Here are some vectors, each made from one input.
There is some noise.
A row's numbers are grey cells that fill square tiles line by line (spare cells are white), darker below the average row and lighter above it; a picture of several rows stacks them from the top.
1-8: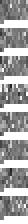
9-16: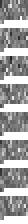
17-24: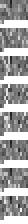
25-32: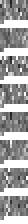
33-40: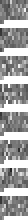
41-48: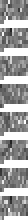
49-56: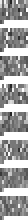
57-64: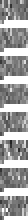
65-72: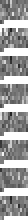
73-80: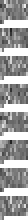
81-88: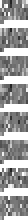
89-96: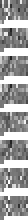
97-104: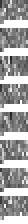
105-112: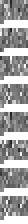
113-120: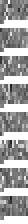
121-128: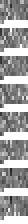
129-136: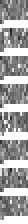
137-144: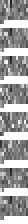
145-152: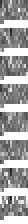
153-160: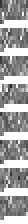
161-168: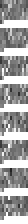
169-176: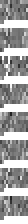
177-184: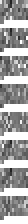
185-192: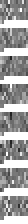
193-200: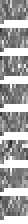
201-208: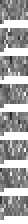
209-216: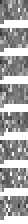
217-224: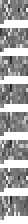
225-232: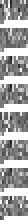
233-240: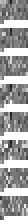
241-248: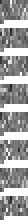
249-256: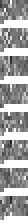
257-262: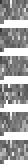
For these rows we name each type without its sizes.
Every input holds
either a label, or a point on a line.
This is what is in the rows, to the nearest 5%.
About 50% of them hold a label. The rest hold a point on a line.
